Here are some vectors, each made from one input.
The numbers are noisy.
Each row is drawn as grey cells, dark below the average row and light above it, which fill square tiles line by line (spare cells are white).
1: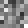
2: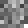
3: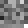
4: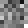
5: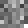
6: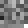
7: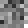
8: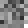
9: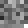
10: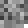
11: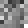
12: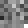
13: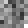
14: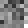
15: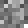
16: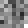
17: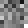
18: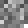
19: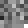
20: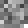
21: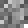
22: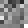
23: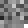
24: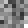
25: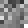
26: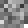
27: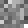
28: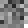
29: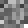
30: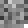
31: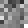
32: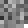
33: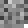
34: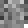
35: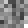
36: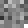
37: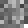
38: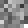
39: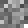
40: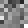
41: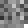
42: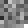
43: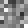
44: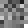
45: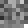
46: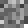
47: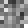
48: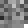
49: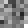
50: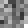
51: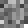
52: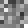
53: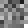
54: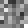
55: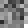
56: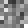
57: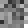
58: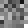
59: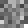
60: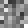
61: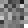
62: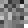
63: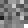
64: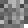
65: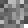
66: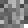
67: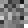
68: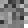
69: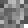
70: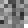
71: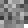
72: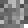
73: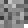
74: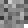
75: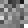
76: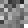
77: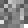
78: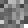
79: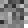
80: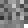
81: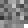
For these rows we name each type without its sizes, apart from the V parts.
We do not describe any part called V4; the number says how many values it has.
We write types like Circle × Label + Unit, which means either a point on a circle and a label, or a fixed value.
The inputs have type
Bool × (Line + V4) + Circle.
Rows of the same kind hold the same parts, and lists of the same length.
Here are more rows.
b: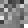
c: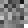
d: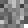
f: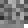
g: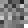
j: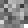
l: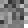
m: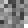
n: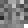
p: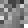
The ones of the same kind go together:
b, c, g, l, m, p
d, f, n
j

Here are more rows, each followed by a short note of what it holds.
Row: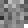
a true/false value and a value of V4
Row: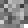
a true/false value and a value of V4
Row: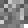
a true/false value and a value of V4
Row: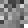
a point on a circle
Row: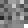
a point on a line and a true/false value
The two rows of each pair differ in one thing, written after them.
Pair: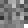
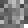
the true/false value
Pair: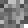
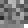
the true/false value
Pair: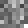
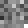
the true/false value
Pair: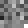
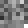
the place on the line
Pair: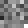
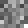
the true/false value
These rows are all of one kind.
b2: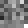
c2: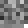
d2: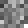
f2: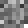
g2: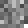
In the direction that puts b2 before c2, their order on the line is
d2, g2, b2, c2, f2.
